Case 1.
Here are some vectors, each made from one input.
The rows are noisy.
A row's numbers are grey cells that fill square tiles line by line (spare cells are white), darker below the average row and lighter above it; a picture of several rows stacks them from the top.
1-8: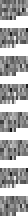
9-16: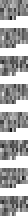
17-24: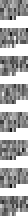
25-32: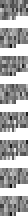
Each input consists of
a point on a 6-point line.
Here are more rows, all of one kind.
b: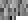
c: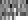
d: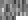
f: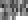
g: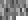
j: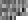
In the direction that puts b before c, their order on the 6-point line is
b, j, d, g, f, c.
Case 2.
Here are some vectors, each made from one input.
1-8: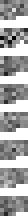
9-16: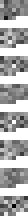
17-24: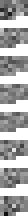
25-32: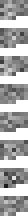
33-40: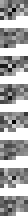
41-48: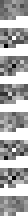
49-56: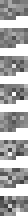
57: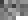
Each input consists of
four true/false values.
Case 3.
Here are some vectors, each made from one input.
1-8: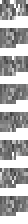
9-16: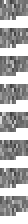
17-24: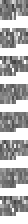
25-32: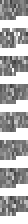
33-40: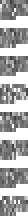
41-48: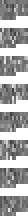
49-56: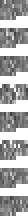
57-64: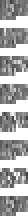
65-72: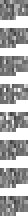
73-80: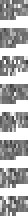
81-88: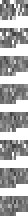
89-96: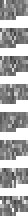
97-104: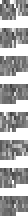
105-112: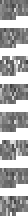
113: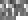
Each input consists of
four true/false values.
